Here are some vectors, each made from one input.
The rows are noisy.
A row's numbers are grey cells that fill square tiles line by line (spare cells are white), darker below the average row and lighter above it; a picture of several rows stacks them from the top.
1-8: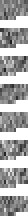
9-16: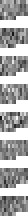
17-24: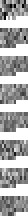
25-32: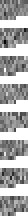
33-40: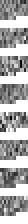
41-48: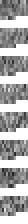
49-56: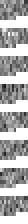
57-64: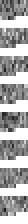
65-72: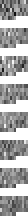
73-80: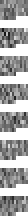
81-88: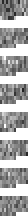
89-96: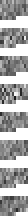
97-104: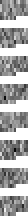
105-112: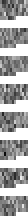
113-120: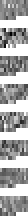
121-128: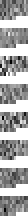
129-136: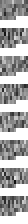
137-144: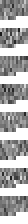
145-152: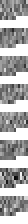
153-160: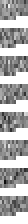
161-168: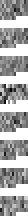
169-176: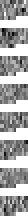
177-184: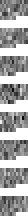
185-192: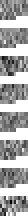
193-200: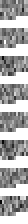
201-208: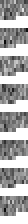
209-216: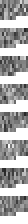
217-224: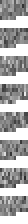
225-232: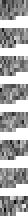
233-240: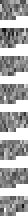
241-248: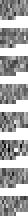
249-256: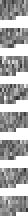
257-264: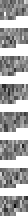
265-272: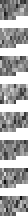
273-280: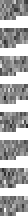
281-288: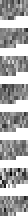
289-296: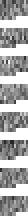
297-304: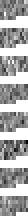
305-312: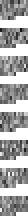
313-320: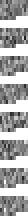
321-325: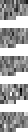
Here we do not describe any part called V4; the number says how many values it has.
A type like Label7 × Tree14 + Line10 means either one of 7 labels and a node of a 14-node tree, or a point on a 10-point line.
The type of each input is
List2(Bool × V4).
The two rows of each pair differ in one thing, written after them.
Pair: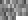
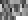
the value of V4 in item 1 of the list
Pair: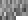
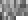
the value of V4 in item 2 of the list
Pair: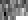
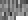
the value of V4 in item 2 of the list
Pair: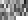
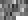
the true/false value in item 1 of the list
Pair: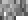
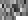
the value of V4 in item 1 of the list
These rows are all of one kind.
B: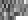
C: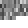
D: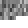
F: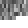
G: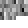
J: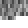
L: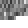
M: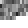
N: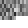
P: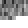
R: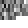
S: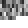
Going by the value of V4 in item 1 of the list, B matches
G, L, R and S.
